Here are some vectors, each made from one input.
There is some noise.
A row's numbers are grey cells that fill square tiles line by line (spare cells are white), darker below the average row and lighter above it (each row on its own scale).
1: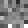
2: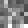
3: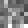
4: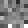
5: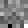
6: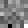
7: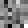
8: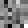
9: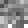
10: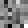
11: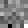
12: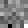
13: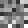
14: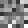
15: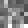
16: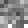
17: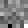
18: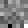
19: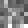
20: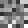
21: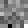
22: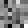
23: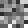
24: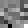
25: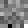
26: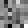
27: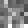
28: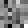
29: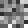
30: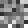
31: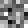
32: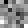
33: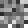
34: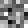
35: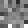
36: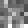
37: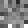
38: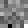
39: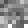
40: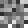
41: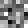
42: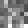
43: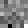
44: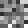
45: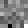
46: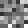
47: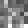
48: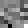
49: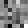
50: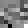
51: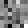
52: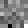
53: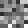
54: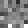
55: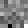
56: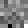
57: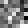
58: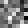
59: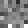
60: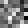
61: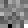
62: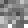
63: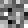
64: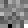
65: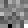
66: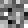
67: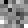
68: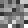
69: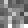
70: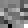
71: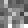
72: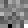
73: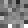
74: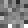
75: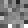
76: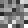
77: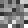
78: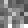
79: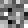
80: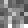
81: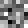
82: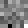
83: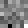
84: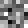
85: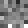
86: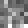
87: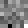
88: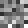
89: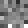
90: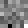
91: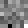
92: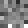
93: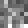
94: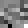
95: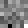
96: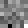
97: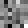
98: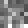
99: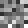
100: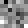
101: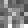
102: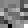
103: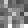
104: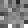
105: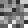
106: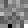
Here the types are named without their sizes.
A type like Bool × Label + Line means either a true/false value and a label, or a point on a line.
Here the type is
Circle + Unit.
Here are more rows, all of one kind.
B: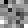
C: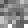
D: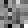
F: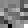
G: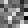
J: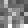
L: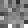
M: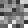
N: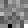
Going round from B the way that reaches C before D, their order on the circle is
B, C, M, L, J, G, F, N, D.
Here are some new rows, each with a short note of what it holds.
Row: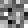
a fixed value
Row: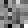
a point on a circle
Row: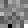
a point on a circle
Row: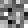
a fixed value
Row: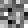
a fixed value
